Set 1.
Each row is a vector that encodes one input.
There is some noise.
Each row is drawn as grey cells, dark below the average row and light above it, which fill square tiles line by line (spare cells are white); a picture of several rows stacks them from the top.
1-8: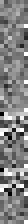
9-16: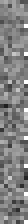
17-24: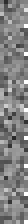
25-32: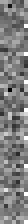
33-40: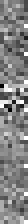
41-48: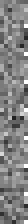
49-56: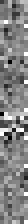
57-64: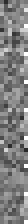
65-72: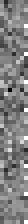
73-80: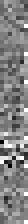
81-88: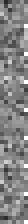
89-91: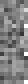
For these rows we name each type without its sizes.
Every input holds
either a point on a circle and four true/false values, or a fixed value.
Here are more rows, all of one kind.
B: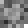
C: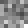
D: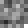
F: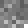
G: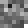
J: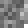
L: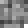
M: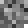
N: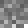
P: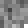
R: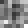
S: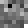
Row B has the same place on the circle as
F and P.
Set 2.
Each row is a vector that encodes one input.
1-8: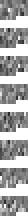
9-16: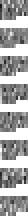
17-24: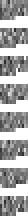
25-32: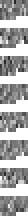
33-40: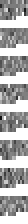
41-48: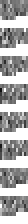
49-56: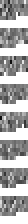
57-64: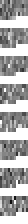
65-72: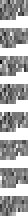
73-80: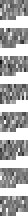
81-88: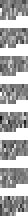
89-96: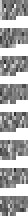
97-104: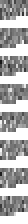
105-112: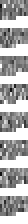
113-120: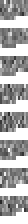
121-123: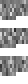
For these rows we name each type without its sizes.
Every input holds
a point on a line, together with either a fixed value, or five true/false values.
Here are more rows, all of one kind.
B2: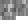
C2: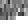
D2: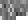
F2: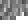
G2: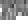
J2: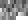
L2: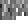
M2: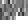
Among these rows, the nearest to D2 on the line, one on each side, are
B2 and G2.
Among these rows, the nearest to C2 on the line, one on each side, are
B2 and M2.
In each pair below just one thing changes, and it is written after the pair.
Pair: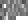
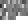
one of the five true/false values
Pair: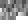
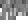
one of the five true/false values
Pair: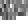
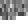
one of the five true/false values
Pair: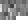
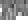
one of the five true/false values
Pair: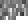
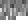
one of the five true/false values
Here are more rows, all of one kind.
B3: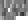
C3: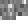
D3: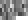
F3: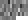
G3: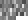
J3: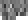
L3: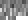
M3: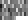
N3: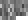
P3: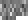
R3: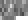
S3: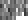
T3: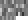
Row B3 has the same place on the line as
J3, N3 and P3.
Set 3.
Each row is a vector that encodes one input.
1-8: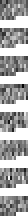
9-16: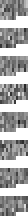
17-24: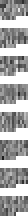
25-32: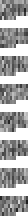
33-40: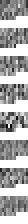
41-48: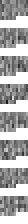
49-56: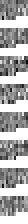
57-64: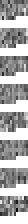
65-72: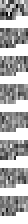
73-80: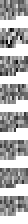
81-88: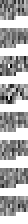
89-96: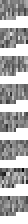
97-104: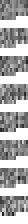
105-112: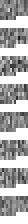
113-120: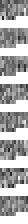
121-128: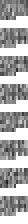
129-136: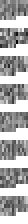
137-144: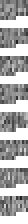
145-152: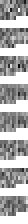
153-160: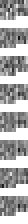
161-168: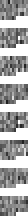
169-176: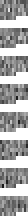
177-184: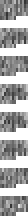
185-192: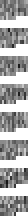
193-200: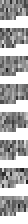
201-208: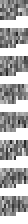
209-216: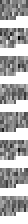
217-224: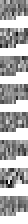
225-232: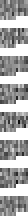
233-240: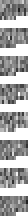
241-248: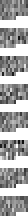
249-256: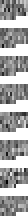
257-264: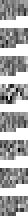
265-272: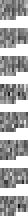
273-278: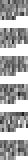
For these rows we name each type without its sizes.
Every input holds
a list of points on a line.
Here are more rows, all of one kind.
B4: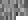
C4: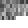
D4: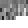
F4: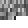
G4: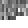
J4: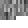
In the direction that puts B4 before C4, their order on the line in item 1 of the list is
J4, B4, F4, D4, C4, G4.
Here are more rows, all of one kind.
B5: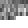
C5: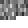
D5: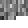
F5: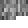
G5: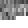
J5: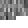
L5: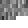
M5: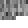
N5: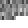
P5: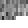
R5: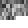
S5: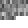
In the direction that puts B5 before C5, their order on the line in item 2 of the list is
R5, S5, N5, B5, C5, J5, D5, L5, P5, F5, M5, G5.
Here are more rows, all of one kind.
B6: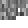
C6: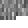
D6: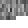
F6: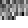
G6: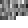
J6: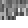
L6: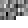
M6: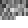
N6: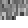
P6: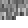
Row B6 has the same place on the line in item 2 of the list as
G6, N6 and P6.
